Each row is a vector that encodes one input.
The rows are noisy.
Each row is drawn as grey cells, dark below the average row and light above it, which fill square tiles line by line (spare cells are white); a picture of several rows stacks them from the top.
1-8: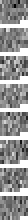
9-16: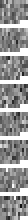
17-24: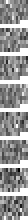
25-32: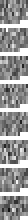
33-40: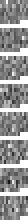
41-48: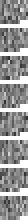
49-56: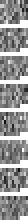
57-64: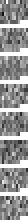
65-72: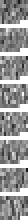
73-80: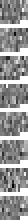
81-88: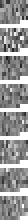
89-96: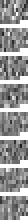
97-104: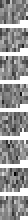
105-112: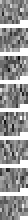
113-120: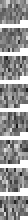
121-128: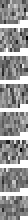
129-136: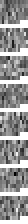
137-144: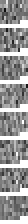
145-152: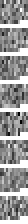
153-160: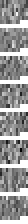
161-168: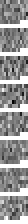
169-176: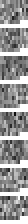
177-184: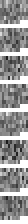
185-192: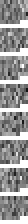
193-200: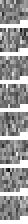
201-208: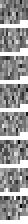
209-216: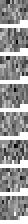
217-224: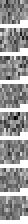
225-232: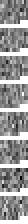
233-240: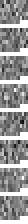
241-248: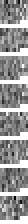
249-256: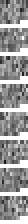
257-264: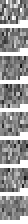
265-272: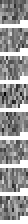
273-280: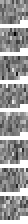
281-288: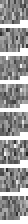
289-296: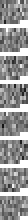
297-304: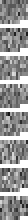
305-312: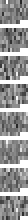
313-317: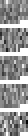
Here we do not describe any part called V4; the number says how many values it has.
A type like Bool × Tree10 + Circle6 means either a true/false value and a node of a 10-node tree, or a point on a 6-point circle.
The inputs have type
(Bool × Bool × Bool × Bool + V4) × Label12.
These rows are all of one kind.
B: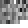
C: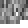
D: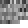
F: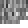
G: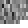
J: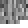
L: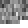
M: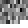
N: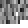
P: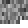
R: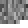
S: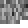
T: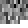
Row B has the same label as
D, J and L.
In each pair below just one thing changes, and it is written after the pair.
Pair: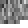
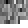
the value of V4
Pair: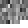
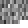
the value of V4
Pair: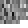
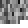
the label
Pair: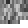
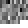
the label
